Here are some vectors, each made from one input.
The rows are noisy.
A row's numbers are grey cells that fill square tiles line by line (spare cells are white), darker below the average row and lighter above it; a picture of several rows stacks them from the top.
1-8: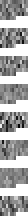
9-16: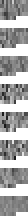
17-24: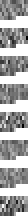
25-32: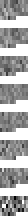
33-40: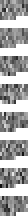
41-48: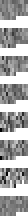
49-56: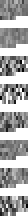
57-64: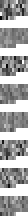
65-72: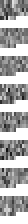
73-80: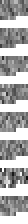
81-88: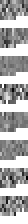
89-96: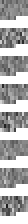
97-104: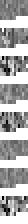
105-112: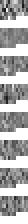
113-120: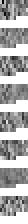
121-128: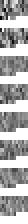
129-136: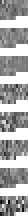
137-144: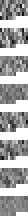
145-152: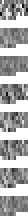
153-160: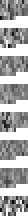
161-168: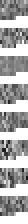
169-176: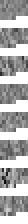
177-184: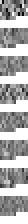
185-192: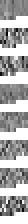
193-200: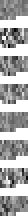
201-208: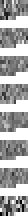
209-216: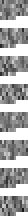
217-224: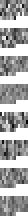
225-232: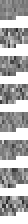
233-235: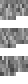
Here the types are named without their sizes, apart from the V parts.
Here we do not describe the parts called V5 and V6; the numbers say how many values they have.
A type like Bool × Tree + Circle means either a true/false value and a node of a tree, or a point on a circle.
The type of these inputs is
(Line + V5) × Tree + V6.
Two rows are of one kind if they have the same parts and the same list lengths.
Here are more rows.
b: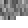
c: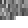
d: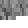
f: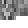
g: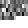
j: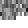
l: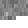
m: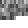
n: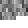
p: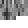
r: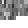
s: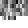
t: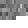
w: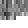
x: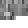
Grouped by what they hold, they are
b, c, d, f, r
g, j, m, p, t, w
l, n, s, x

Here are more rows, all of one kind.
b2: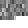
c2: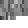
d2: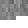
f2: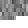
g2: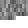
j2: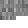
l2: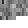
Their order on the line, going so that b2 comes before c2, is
l2, b2, g2, j2, f2, d2, c2.
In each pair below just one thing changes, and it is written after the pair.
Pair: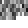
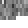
the node of the tree
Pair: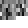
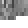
the value of V5
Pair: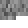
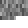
the value of V5
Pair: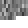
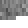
the value of V5
